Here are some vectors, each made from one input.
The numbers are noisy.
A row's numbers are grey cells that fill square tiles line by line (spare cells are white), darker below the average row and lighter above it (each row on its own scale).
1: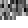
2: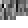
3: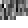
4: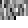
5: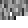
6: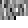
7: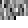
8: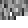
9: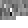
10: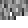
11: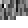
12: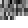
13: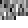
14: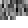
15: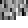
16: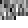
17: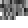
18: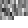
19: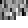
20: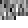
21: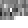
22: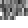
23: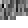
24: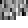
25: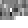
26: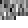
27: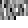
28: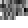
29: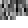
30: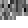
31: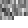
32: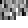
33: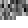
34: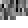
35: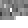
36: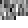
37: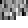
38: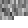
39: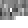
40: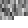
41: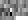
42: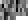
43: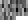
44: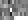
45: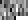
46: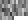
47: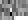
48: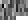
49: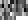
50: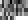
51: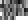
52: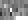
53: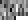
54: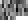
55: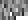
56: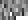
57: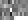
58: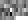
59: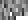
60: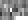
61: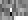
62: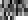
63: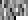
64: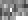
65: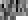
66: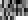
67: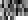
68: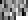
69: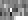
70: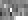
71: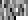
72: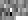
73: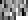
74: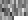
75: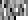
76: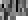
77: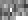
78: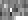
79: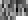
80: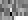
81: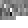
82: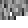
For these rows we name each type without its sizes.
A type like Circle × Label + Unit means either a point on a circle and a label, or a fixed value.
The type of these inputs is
Bool × Tree + Line.
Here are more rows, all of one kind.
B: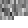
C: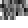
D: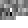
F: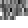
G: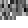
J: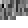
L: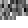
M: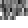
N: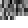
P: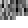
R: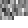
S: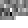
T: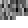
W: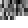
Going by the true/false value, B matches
D, R and S.
